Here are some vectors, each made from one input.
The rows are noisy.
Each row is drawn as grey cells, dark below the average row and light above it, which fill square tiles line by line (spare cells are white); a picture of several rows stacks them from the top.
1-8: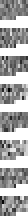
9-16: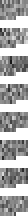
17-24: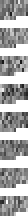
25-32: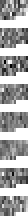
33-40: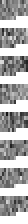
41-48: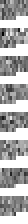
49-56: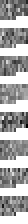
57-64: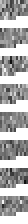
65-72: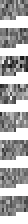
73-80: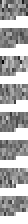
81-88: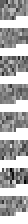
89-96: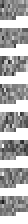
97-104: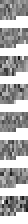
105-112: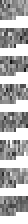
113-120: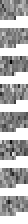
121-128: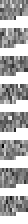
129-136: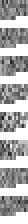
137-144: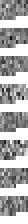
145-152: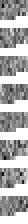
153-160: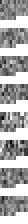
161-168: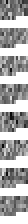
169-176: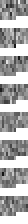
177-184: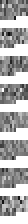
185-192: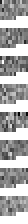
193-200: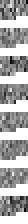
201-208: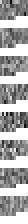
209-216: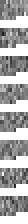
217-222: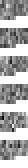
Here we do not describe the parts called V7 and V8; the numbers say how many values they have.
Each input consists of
a point on a 9-point line, together with either a true/false value and a value of V8, or a value of V7.
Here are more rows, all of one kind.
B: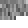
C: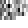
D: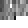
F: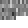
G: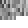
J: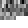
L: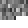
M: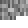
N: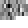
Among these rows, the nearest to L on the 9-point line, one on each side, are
C and F.
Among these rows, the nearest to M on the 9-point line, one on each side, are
B and G.
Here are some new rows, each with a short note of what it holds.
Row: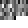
a point on a 9-point line and a value of V7
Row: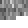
a point on a 9-point line and a value of V7
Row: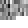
a point on a 9-point line and a value of V7
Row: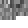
a point on a 9-point line, a true/false value and a value of V8
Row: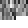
a point on a 9-point line and a value of V7
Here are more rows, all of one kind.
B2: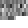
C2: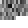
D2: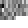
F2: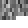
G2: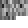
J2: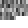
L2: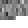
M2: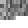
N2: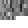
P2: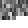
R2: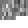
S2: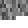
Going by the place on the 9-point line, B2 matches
F2, G2, M2 and P2.
